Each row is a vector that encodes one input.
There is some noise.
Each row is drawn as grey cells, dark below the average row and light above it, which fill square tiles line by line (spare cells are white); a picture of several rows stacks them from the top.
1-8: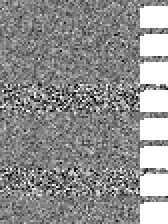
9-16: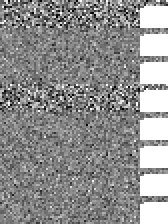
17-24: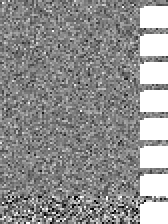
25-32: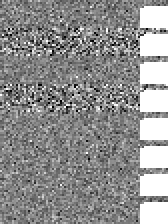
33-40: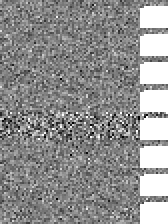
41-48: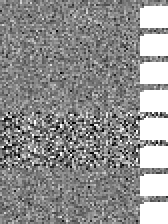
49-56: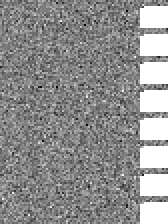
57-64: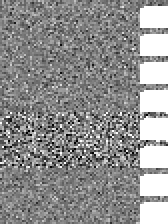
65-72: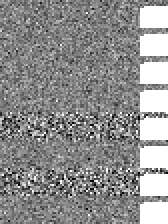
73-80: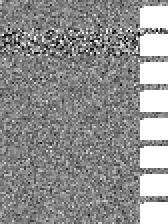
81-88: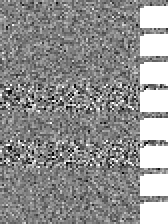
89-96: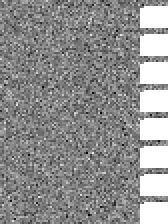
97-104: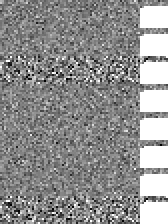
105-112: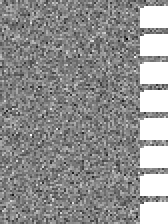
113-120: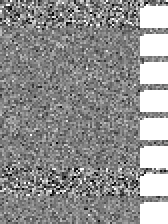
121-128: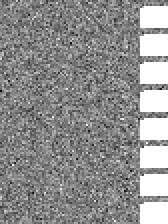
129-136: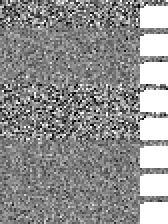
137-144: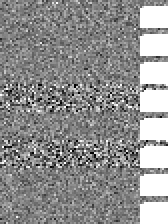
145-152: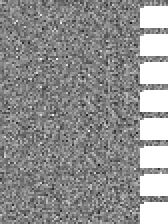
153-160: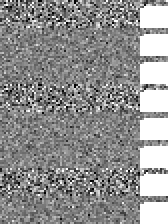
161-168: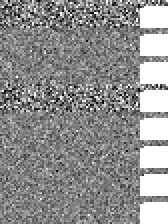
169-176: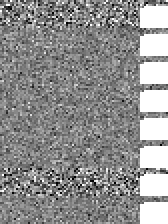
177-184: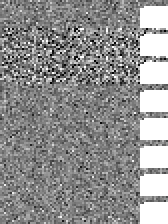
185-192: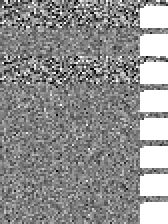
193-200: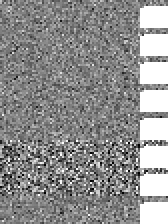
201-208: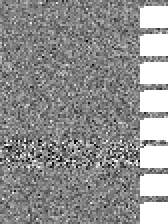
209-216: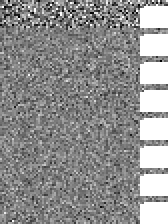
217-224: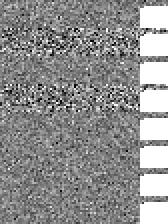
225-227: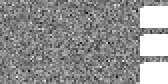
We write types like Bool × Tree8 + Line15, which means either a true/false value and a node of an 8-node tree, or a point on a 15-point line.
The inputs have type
Circle6 + Circle11 × (Circle11 + Tree11).
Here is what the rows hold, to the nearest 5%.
About 20% of them hold a point on a 6-point circle. The rest hold a point on an 11-point circle, together with either a point on an 11-point circle, or a node of an 11-node tree.
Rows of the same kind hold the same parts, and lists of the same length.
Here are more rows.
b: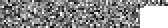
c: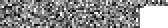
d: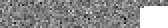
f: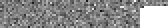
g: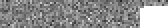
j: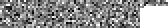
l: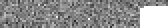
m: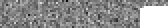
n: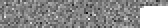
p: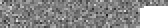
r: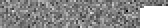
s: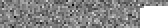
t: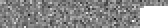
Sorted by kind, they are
b, c, j
d, f, r
g, l, m, n, p, s, t

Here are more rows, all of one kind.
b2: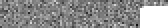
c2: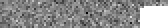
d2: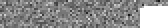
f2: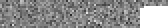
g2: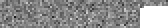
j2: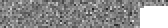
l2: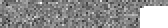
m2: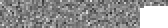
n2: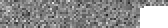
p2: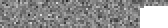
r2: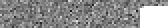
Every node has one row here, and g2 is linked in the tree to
l2 and p2.
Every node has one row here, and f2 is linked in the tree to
j2 and p2.
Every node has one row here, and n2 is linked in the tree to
m2.
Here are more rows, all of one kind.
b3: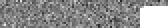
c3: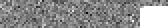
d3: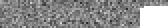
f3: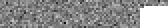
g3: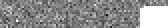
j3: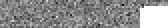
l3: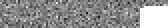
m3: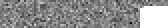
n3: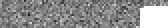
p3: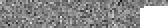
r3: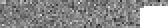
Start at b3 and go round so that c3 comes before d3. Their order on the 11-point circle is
b3, p3, r3, j3, f3, c3, g3, d3, n3, m3, l3.
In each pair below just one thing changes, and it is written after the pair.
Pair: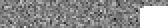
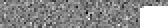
the node of the tree
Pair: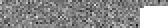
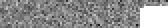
the node of the tree
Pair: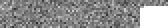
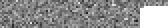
the place on the 11-point circle
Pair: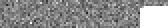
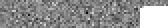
the place on the 11-point circle
